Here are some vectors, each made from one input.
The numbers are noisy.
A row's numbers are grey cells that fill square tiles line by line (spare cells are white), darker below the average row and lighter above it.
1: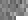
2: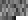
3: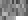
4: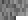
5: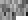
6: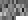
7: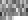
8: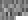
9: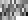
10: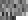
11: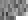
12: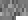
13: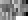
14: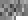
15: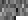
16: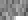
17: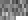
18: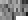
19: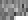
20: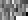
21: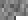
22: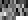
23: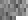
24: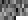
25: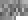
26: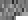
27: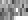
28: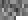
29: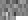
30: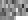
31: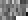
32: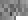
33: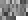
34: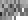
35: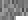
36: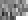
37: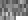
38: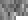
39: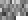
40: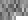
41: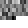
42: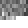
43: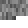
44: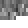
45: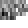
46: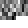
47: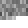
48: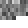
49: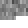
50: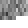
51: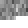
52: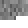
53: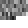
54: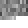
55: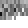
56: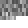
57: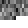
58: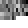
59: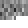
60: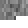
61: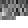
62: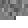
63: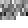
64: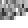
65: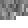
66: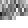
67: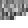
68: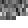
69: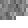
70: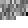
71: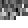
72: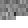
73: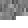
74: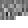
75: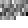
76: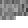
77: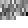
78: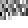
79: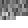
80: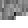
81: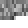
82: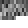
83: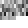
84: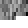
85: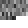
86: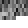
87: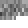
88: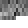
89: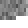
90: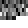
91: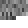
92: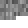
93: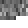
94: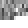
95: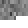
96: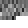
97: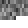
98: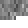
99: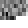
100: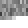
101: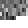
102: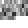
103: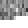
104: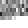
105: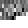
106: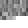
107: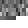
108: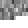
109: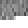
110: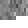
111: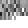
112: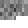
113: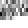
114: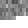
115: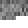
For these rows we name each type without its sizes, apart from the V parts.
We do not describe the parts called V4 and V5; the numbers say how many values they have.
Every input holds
a true/false value, together with either a point on each of two lines, or a value of V4 and a value of V5.
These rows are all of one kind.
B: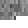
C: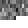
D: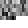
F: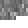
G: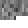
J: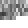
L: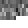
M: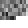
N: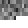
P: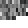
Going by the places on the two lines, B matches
C, D and J.
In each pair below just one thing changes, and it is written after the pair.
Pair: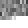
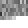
the value of V5
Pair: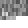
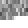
the value of V5
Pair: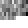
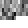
the value of V4
